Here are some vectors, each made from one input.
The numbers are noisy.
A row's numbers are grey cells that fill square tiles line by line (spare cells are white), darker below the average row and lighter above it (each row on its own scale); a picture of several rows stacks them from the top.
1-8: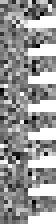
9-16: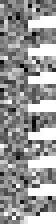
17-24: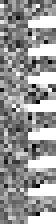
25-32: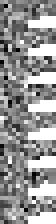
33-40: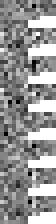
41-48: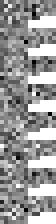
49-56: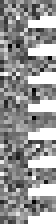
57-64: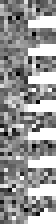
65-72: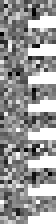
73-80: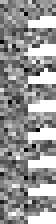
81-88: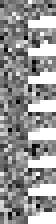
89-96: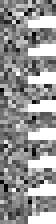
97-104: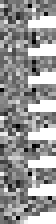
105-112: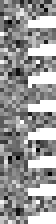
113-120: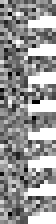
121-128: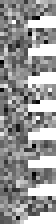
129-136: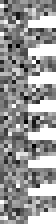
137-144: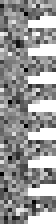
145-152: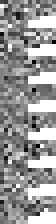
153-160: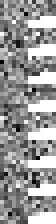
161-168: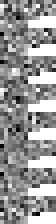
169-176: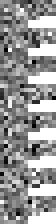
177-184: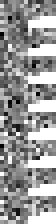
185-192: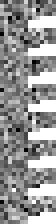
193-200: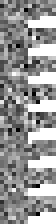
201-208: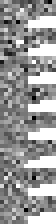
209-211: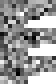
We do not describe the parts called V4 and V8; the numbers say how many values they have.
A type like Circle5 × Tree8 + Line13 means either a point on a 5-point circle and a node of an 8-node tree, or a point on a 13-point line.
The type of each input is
Circle10 + (Line7 + V8) × V4.
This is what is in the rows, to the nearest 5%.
About 30% of them hold a point on a 10-point circle. The rest hold a value of V4, together with either a point on a 7-point line, or a value of V8.
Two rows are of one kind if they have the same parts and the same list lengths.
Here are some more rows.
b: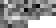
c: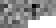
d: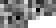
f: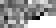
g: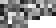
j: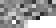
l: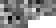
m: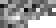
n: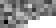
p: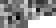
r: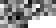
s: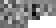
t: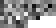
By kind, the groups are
b, c, m, s, t
d, l, p, r
f, g, j, n

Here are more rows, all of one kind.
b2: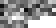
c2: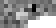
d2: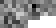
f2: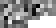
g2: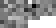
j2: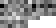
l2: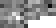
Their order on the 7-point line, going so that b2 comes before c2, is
l2, j2, b2, g2, c2, f2, d2.
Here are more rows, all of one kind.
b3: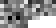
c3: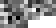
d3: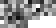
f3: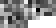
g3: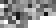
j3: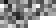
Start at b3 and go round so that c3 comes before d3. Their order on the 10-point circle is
b3, c3, f3, g3, j3, d3.
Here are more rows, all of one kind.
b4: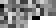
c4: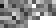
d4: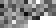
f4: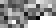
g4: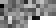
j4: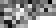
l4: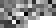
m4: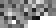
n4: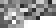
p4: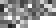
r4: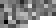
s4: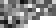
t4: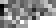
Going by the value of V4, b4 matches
g4, p4 and t4.
